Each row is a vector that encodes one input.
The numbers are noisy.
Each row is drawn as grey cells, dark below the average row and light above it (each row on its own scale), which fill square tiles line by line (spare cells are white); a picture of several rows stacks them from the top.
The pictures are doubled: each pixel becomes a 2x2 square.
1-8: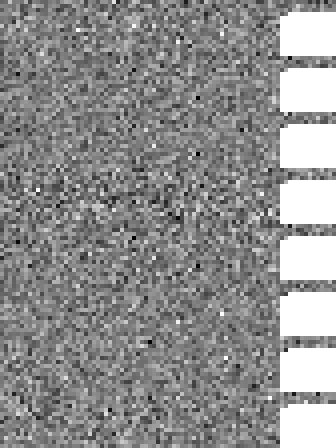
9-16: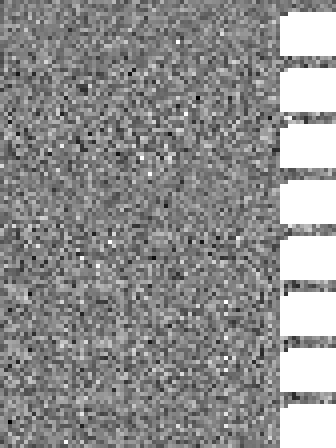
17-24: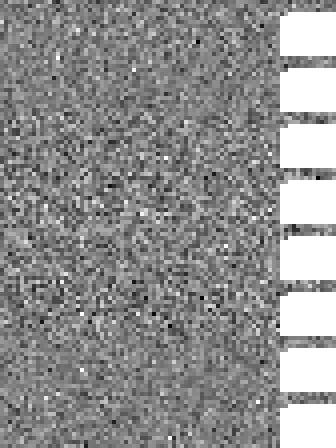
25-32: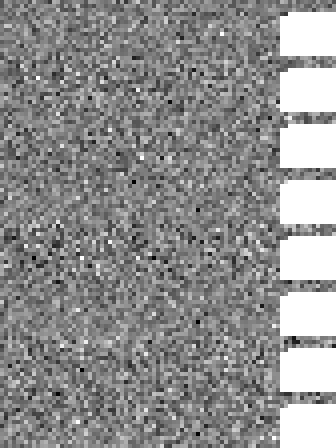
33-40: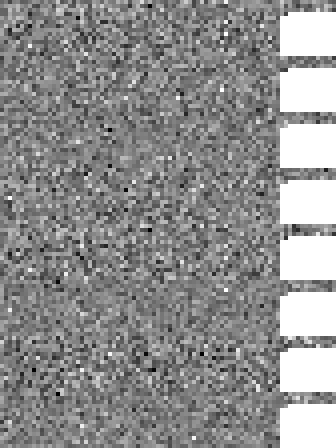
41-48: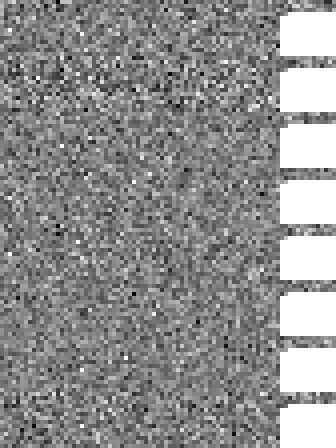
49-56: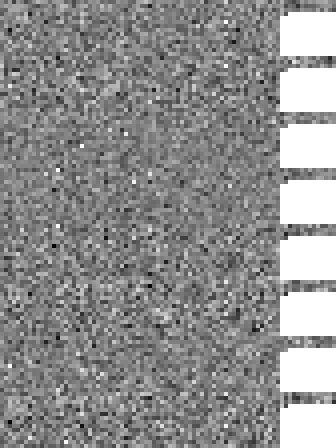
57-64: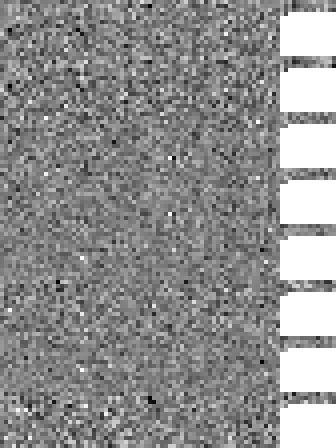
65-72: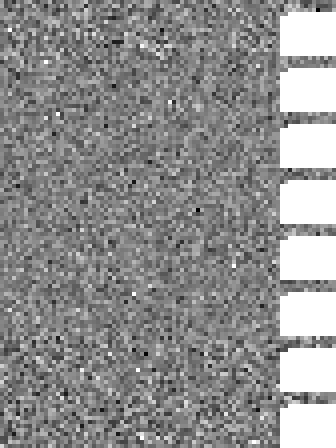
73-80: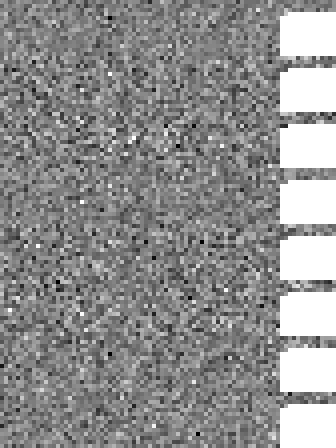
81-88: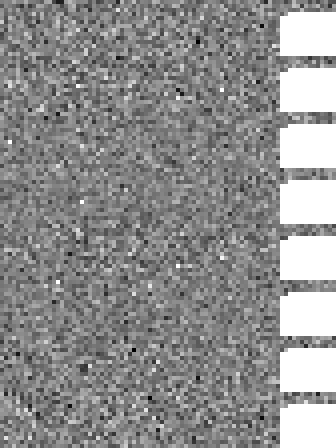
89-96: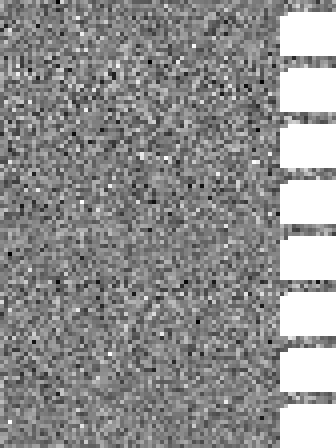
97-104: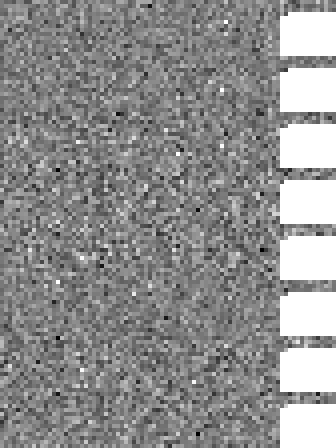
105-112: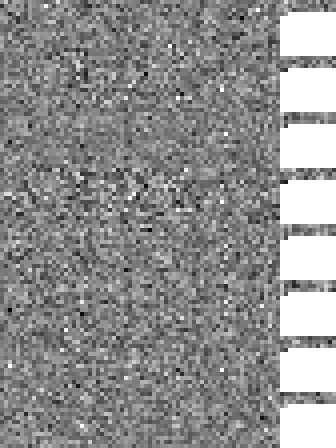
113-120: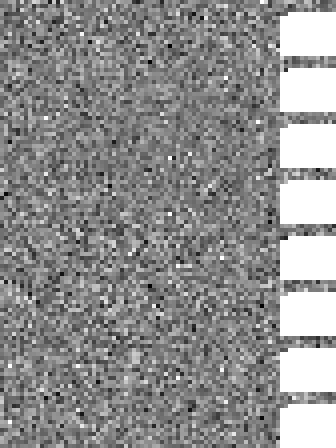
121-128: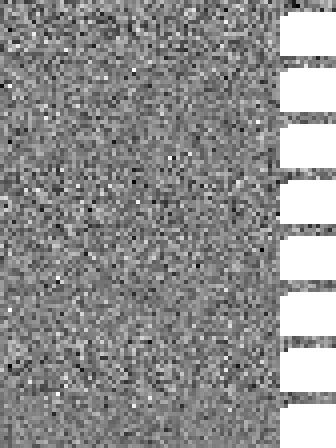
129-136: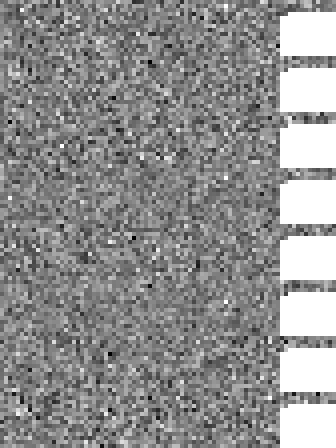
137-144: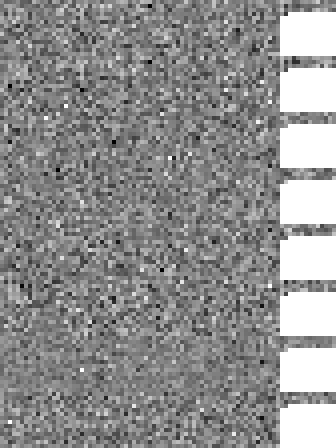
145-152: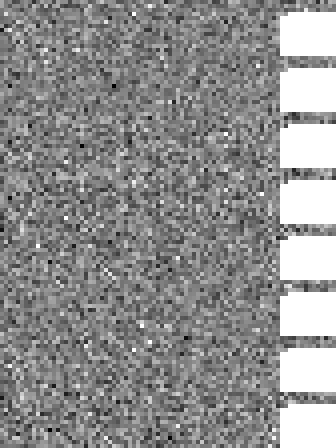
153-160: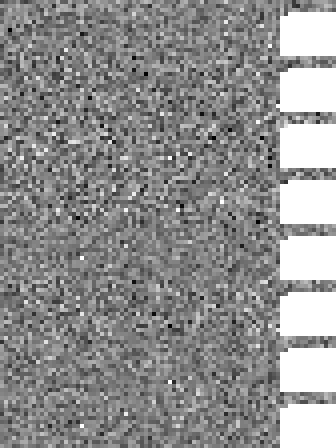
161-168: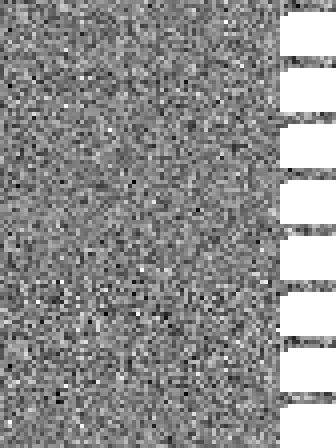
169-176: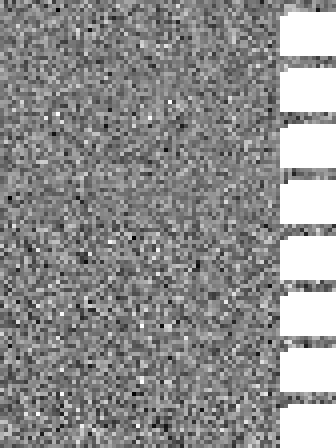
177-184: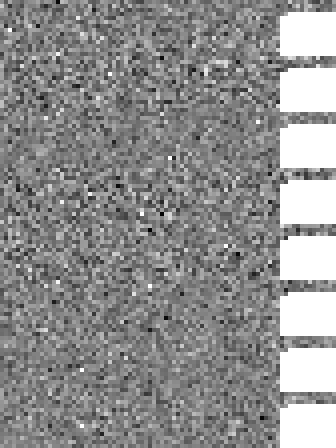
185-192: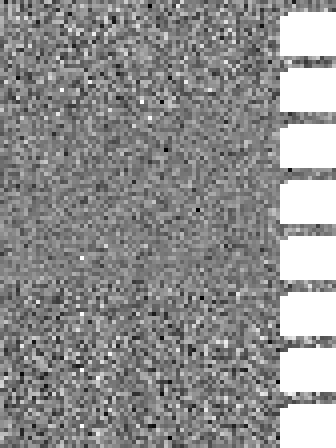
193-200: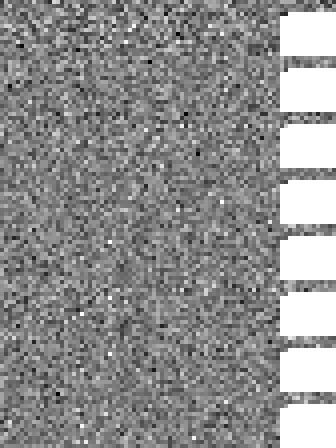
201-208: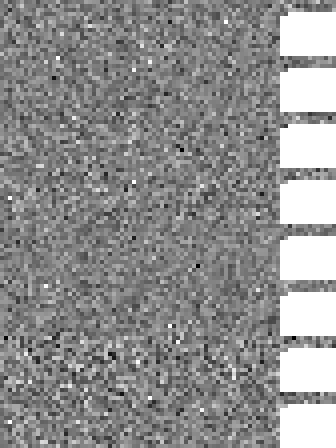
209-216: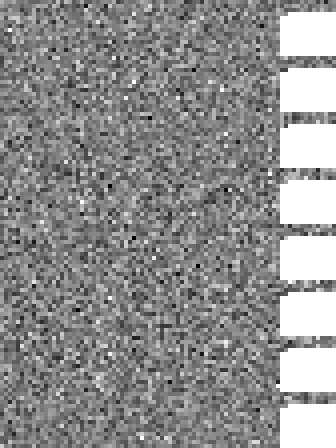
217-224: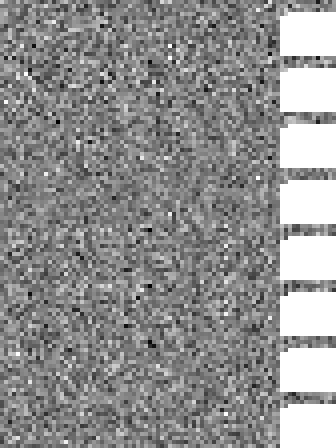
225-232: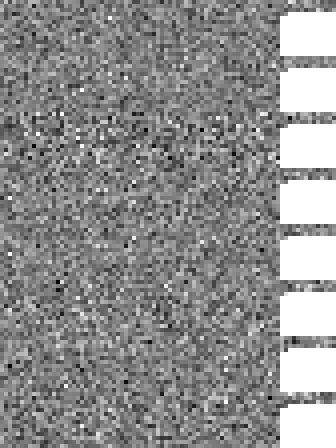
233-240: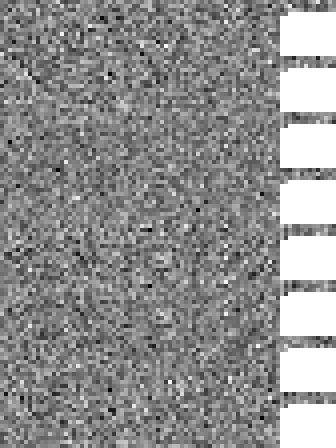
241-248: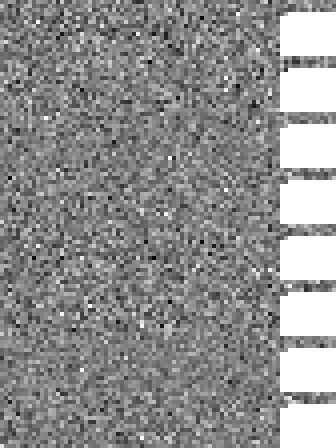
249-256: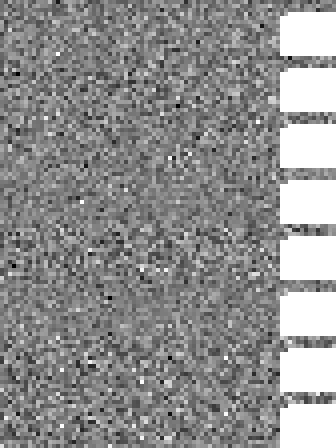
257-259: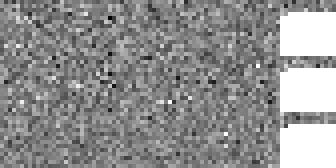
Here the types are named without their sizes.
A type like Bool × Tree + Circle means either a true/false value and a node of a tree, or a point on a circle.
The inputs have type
(Bool × (Circle + Unit) × Line + Label) × Label.
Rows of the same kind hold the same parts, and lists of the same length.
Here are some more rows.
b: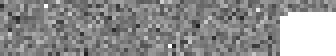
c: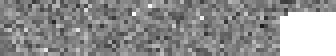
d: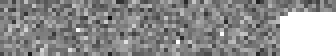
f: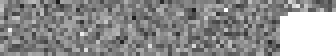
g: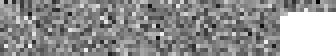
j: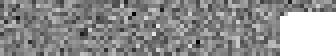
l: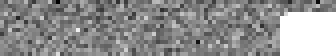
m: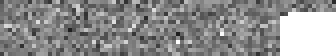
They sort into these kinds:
b
c, d, f, g, l
j, m

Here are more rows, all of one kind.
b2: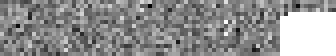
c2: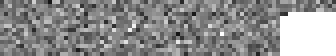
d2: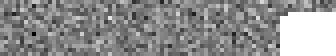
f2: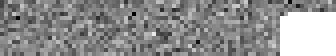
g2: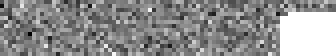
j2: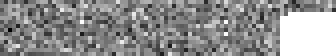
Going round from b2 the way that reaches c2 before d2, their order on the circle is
b2, c2, j2, d2, g2, f2.
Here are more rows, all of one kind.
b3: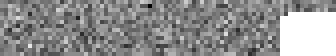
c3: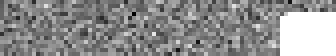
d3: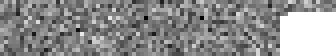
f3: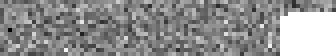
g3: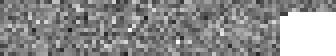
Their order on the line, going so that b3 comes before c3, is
d3, g3, f3, b3, c3.
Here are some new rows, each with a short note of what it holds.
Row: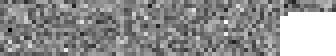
a point on a circle, a label, a point on a line and a true/false value
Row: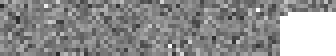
a point on a circle, a label, a point on a line and a true/false value
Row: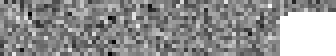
two labels
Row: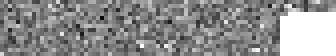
a label, a point on a line and a true/false value
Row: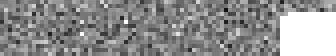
a label, a point on a line and a true/false value
